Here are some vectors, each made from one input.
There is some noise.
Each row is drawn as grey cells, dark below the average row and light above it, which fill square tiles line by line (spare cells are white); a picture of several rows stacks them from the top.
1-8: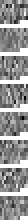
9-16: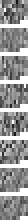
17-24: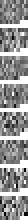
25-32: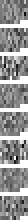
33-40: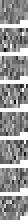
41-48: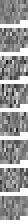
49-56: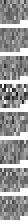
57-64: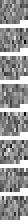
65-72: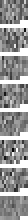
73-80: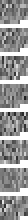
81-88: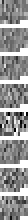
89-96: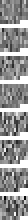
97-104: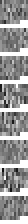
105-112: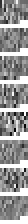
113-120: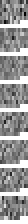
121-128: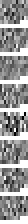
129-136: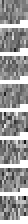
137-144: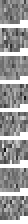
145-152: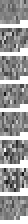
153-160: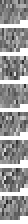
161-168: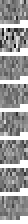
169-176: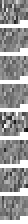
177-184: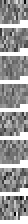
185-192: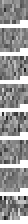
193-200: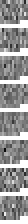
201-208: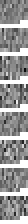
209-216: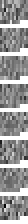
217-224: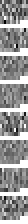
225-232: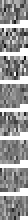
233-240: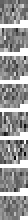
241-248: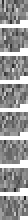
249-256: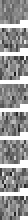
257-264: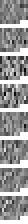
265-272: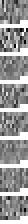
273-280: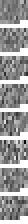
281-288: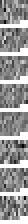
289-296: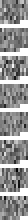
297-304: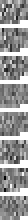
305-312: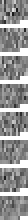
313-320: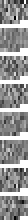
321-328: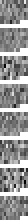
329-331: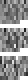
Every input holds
either a point on a 9-point line and a true/false value, or a list of up to two points on a 6-point circle.
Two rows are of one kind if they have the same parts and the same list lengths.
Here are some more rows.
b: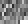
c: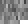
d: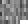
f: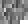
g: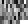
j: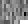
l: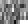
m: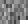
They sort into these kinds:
b, c, f
d, j
g, l
m

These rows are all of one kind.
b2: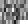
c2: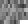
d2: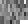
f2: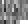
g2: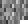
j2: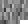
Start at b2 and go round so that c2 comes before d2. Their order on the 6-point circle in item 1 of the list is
b2, f2, g2, c2, d2, j2.
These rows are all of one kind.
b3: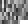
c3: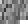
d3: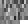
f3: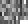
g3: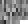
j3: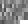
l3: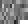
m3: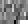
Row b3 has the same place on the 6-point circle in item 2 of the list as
l3 and m3.
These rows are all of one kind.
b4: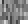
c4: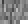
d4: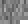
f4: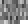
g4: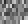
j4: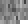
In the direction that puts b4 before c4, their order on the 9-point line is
b4, j4, c4, d4, f4, g4.
